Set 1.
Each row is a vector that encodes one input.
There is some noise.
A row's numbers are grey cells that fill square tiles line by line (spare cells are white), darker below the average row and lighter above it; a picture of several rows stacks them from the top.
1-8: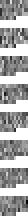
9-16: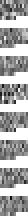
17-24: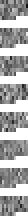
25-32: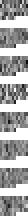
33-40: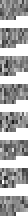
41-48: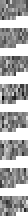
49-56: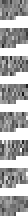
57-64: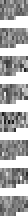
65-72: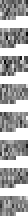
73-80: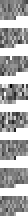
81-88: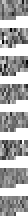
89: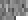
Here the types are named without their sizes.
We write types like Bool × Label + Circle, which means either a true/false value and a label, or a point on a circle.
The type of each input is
Circle.
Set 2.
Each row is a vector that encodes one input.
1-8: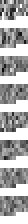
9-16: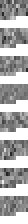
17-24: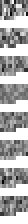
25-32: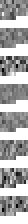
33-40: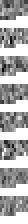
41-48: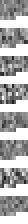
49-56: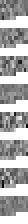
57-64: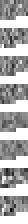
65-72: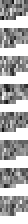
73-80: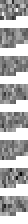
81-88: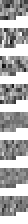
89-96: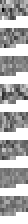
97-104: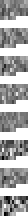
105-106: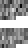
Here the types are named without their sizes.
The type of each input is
Bool × Bool × Bool × Bool + Unit.
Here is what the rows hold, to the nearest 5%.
About 5% of them hold a fixed value. The rest hold four true/false values.
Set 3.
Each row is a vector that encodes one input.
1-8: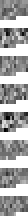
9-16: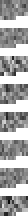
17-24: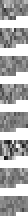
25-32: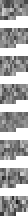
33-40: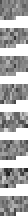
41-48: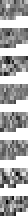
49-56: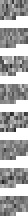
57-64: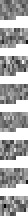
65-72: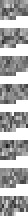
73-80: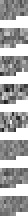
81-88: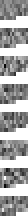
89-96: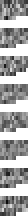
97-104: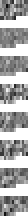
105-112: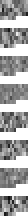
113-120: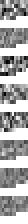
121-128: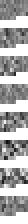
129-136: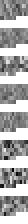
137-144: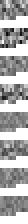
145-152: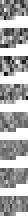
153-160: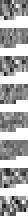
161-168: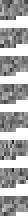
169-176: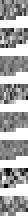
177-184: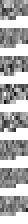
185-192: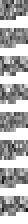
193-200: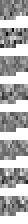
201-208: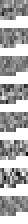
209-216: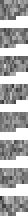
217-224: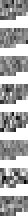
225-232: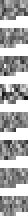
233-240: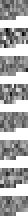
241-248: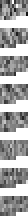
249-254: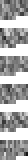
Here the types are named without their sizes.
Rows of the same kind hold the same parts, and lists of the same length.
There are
2 kinds of row.
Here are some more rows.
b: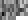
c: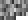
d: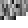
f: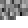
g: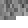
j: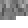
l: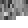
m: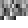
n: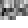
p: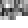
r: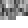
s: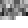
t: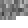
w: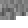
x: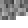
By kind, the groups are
b, c, d, g, j, l, m, n, p, r, s, t, w, x
f

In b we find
four true/false values.
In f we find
a fixed value.
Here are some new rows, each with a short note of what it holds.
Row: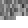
four true/false values
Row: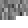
a fixed value
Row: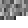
four true/false values
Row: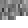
a fixed value
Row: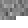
four true/false values
